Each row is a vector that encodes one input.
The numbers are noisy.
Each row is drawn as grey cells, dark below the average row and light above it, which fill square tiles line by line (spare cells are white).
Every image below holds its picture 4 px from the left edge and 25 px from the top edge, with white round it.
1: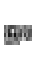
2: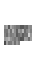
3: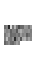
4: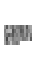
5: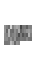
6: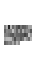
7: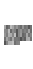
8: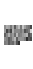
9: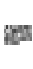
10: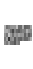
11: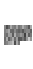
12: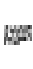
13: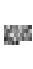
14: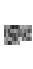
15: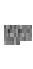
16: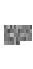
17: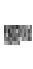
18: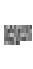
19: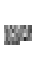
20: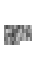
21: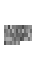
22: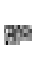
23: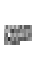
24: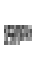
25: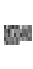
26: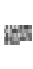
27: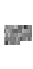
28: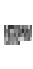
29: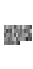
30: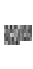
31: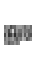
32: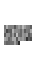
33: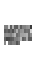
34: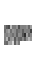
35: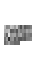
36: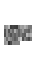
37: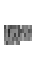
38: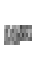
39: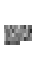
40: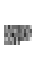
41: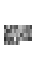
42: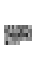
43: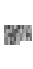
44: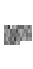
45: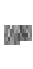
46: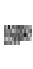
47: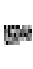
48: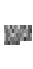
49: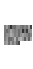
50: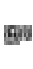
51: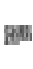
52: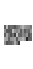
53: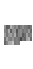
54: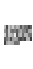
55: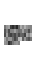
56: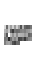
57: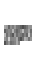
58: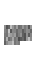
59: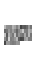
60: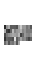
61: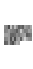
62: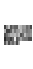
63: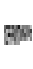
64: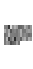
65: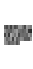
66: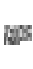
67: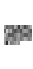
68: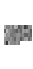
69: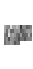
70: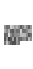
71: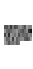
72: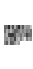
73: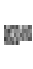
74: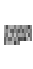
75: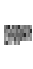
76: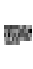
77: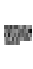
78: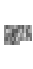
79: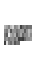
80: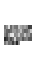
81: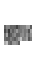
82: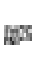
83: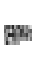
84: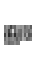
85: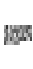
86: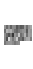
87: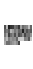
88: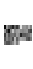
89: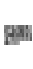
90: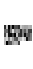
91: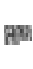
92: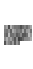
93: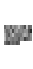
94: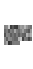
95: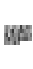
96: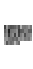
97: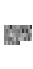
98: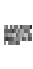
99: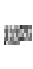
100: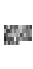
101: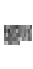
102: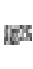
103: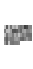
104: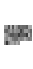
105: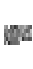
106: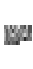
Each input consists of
either one of 5 labels and a point on a 6-point line, or a node of a 10-node tree.
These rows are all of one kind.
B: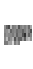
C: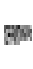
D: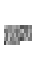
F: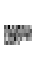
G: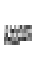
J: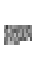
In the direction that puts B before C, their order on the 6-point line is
G, B, F, D, J, C.
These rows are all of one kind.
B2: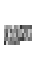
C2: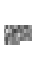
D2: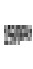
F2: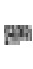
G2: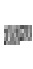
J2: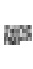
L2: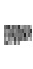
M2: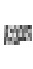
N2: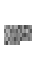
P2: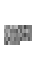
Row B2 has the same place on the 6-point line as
N2 and P2.
